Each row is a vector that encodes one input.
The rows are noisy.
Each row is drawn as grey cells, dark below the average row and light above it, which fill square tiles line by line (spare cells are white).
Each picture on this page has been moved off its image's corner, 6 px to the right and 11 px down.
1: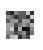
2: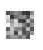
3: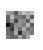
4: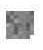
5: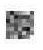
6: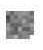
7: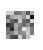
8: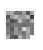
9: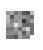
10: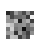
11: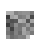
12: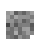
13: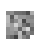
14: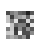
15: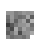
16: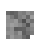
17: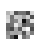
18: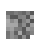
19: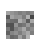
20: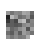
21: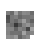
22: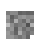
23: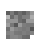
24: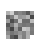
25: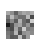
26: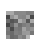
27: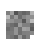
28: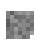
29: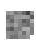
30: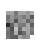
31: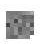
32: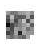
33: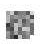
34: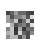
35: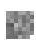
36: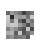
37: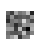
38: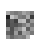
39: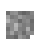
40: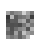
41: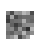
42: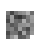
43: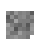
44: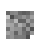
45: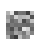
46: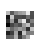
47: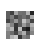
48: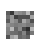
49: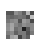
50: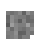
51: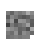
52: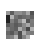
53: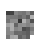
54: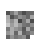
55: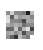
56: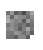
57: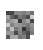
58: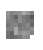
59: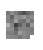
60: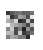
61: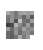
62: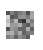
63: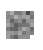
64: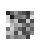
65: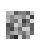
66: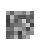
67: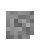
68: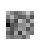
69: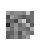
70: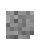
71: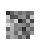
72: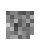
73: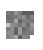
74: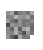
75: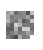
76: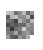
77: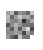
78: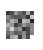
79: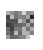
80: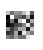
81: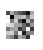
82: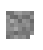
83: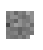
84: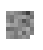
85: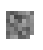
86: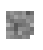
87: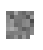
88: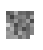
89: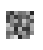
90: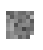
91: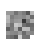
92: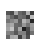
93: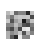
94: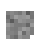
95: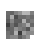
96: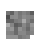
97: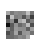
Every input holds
one of 12 labels, together with either a fixed value, or four true/false values.
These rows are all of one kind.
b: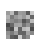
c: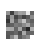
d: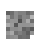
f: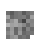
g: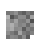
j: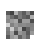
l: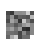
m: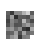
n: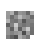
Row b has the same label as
c, l and n.
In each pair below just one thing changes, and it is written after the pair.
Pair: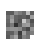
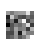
the label
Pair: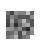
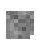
the label
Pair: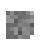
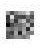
the label
